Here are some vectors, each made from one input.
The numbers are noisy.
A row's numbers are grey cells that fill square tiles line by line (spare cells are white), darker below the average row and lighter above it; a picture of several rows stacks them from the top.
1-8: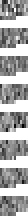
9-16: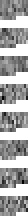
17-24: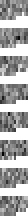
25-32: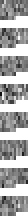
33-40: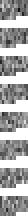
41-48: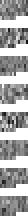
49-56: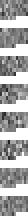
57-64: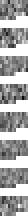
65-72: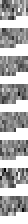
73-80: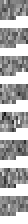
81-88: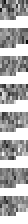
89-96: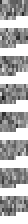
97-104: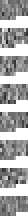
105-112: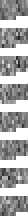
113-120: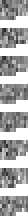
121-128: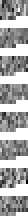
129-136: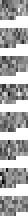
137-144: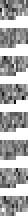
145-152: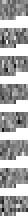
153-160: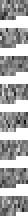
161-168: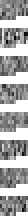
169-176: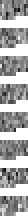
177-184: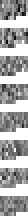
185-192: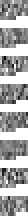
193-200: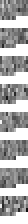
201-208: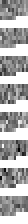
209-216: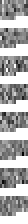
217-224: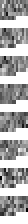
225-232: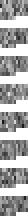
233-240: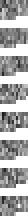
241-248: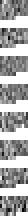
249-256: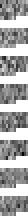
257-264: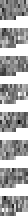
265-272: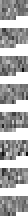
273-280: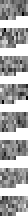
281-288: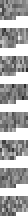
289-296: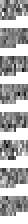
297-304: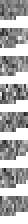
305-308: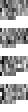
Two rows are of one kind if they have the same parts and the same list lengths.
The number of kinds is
2.
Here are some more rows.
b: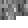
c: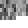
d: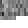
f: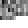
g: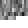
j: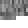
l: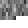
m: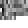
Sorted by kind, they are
b, c, d, g, j, l, m
f

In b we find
a point on a 6-point line and three true/false values.
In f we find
a point on a 7-point line.
